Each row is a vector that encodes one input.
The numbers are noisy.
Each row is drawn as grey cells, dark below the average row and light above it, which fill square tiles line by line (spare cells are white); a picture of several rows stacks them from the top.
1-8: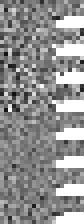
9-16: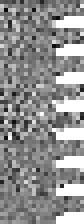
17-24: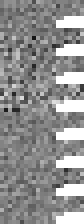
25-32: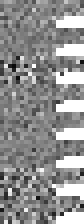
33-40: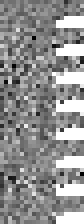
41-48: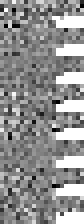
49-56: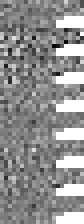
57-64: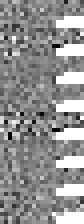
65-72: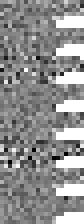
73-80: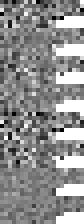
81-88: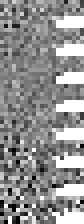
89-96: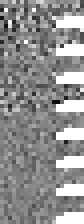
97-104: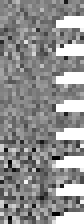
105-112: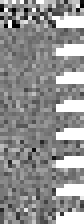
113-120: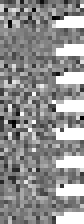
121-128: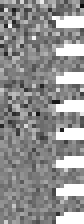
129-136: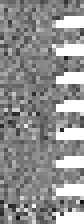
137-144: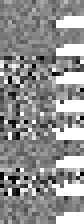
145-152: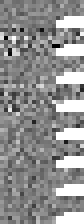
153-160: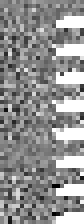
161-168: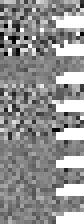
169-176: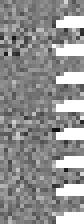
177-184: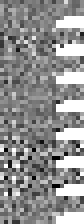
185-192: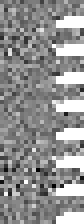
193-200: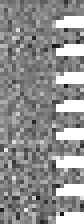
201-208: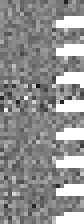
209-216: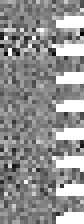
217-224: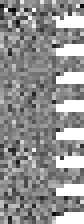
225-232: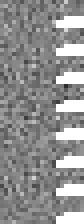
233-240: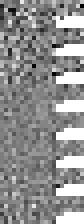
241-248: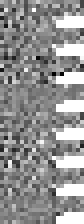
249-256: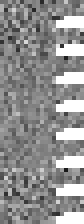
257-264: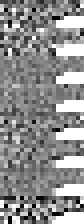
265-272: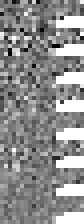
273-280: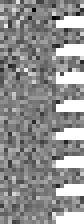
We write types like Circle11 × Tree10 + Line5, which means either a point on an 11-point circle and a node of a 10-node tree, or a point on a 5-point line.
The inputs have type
Bool × List2(Line8) + Line4 × Line4.
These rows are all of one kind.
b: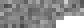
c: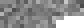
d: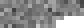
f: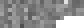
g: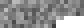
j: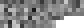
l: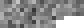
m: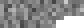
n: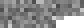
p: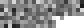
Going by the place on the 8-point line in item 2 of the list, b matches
c, d, f and l.
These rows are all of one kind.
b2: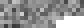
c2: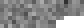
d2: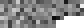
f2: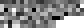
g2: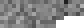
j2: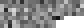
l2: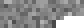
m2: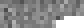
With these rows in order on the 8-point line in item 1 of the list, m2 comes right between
f2 and j2.
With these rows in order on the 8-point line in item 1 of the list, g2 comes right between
c2 and d2.
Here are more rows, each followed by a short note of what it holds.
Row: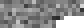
a true/false value, together with the empty list
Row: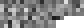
a true/false value, together with a list of two items
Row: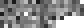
a point on each of two 4-point lines
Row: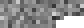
a true/false value, together with a list of one item
